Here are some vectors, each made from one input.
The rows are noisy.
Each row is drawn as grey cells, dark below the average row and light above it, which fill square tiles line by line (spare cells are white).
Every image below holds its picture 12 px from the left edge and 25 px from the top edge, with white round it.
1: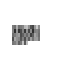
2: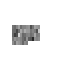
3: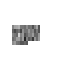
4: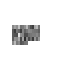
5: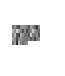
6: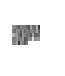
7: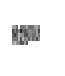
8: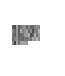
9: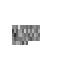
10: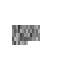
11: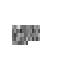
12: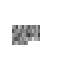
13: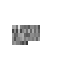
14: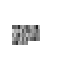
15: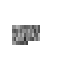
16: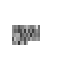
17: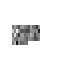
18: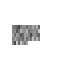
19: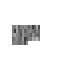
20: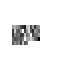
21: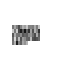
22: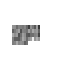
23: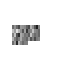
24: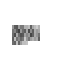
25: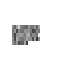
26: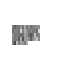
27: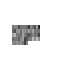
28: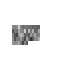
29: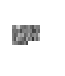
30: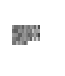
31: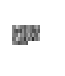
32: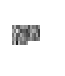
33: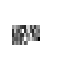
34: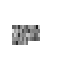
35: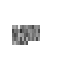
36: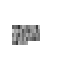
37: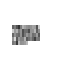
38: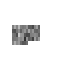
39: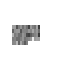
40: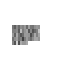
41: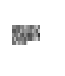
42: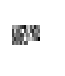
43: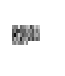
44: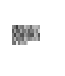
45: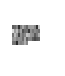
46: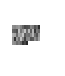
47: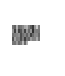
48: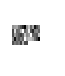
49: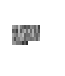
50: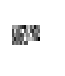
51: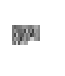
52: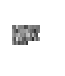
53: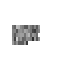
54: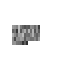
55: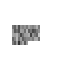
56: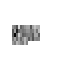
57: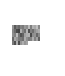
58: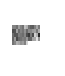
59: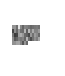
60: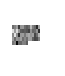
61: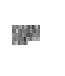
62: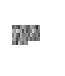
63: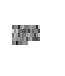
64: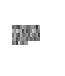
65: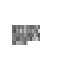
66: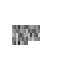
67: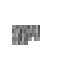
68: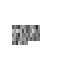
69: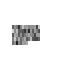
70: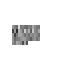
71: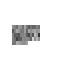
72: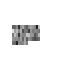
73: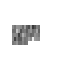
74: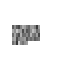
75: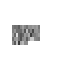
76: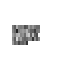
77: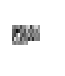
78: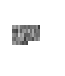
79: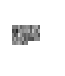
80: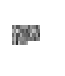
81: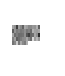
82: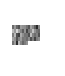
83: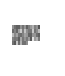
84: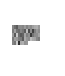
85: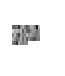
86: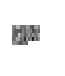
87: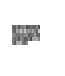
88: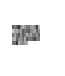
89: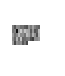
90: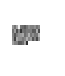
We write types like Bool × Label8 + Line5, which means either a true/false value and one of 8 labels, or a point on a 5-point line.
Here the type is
List3(Circle8).
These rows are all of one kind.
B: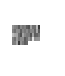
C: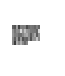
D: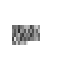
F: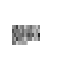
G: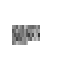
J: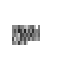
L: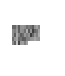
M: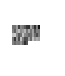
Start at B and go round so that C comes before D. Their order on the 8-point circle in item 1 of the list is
B, M, G, F, C, D, L, J.
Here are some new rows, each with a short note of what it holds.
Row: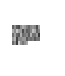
a list of one item
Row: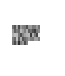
a list of three items
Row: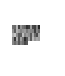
a list of three items
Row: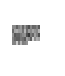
a list of three items
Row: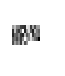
the empty list
